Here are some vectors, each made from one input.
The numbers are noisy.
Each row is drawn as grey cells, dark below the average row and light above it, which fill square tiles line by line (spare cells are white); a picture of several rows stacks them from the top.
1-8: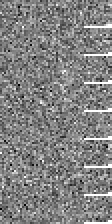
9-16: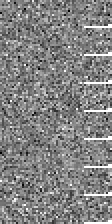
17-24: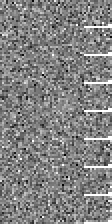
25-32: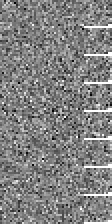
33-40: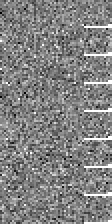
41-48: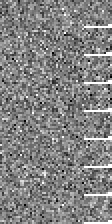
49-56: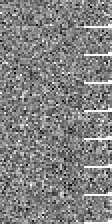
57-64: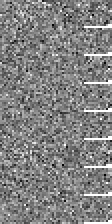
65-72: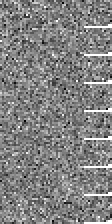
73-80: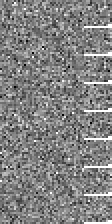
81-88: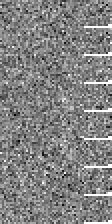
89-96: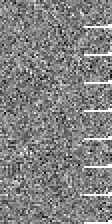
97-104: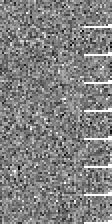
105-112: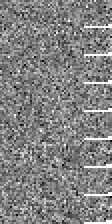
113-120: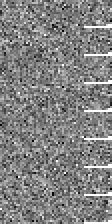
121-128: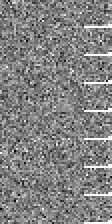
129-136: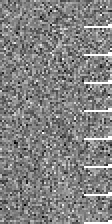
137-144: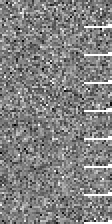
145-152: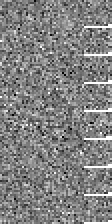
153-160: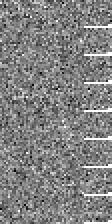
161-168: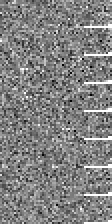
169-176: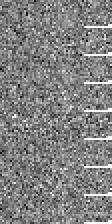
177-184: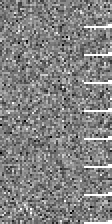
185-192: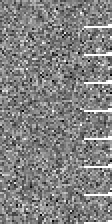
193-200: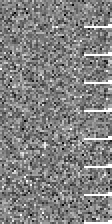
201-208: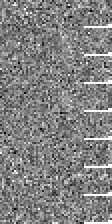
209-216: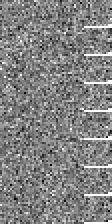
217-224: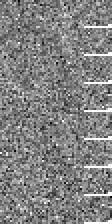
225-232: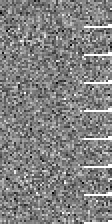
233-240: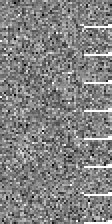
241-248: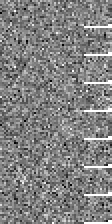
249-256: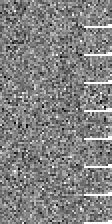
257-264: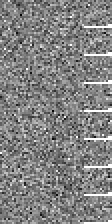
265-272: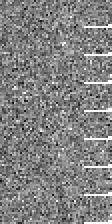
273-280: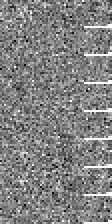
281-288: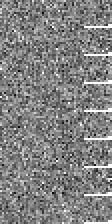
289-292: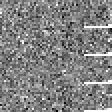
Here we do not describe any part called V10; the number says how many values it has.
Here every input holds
a value of V10, together with either a point on a 14-point line, or four true/false values.
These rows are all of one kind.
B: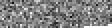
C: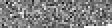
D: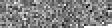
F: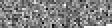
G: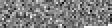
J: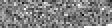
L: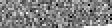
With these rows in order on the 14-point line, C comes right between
B and D.
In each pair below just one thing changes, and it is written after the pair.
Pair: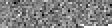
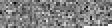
the value of V10
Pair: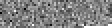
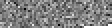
one of the four true/false values
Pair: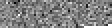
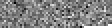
the value of V10
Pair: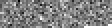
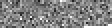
the value of V10
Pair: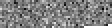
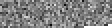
one of the four true/false values
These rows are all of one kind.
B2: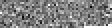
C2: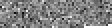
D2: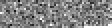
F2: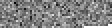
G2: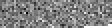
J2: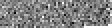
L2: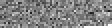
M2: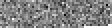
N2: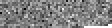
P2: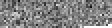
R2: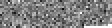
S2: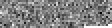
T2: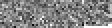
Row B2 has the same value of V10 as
C2, N2 and S2.
